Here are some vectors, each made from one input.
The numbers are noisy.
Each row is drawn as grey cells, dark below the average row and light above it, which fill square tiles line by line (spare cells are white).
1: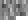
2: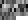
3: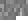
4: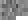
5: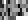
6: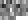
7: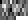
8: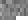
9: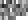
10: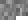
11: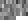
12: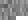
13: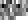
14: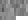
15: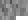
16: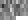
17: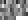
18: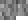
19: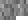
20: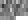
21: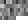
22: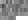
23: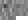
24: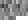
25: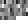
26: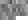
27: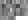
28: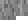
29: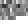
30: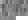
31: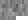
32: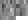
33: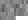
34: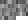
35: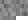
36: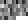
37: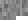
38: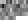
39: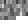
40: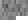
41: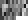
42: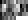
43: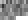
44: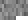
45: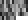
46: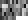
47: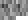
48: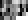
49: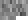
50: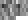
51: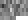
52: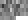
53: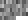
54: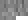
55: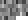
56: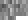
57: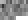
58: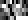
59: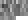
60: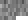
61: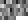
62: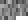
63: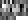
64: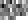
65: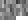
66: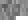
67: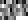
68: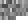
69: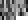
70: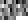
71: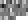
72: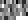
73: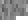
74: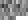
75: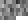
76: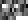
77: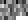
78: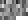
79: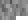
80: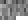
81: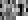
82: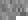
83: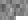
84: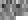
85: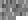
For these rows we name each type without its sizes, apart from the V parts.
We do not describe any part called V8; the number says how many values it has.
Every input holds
either a label, or four true/false values and a value of V8.
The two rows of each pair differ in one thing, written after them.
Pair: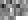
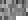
one of the four true/false values
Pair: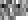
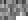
one of the four true/false values
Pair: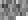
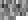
one of the four true/false values
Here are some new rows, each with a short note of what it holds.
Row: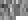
four true/false values and a value of V8
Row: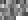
four true/false values and a value of V8
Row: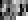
a label
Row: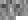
four true/false values and a value of V8
